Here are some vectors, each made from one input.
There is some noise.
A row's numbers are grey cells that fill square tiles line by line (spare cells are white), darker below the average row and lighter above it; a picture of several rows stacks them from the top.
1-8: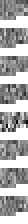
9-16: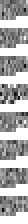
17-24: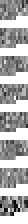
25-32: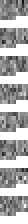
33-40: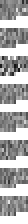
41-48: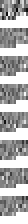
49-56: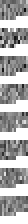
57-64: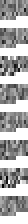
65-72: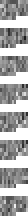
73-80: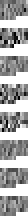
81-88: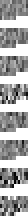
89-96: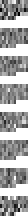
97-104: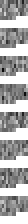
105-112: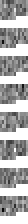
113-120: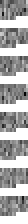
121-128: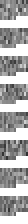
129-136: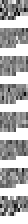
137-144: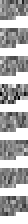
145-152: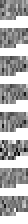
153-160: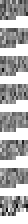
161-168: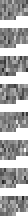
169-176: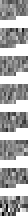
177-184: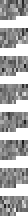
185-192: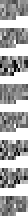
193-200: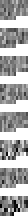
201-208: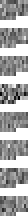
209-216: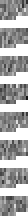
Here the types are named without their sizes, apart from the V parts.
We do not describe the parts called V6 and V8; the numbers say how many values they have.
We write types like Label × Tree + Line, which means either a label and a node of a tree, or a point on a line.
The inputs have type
(Bool × V8 + V6) × Tree + Line.
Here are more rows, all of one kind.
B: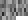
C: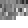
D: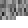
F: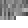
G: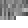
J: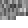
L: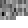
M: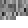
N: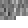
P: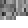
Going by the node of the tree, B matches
D, L, M and P.
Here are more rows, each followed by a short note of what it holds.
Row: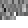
a node of a tree and a value of V6
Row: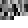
a point on a line
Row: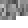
a node of a tree, a true/false value and a value of V8
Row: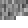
a node of a tree and a value of V6
